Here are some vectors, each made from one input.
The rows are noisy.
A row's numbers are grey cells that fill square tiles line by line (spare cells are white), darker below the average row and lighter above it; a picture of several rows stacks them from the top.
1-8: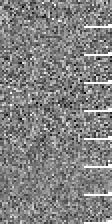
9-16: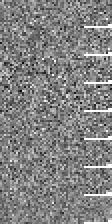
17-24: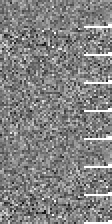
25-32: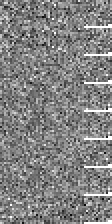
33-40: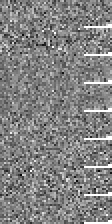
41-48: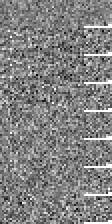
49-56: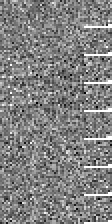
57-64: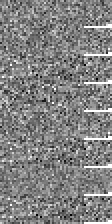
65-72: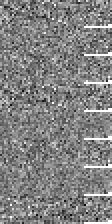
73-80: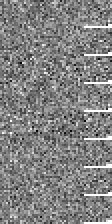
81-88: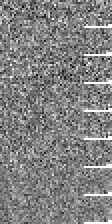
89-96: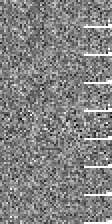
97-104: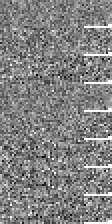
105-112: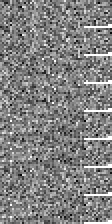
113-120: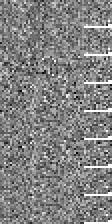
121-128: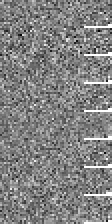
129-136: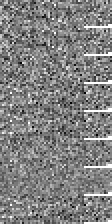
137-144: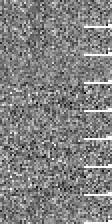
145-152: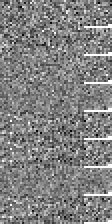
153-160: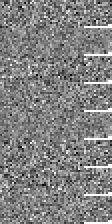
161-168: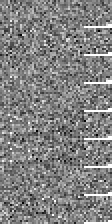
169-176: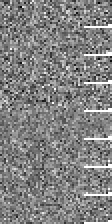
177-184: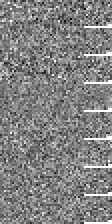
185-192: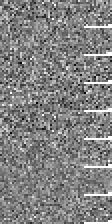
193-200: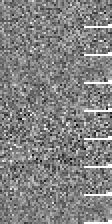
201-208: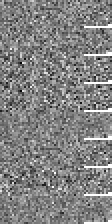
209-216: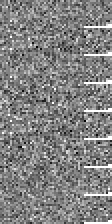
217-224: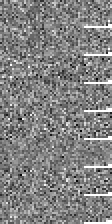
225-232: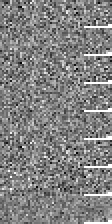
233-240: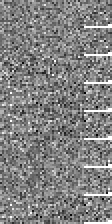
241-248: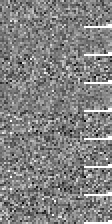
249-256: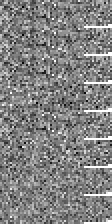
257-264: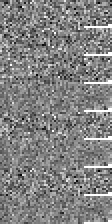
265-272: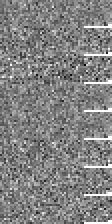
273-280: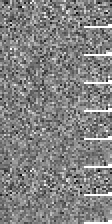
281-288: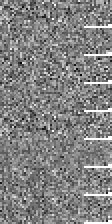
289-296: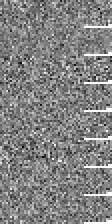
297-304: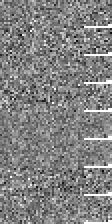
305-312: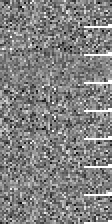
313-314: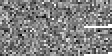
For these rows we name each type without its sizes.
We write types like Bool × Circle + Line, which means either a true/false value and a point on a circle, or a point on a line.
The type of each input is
Tree.
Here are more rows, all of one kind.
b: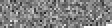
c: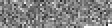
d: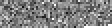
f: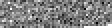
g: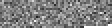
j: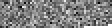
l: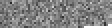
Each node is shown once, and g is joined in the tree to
j and l.
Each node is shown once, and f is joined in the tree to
b.
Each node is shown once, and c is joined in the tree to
d and l.
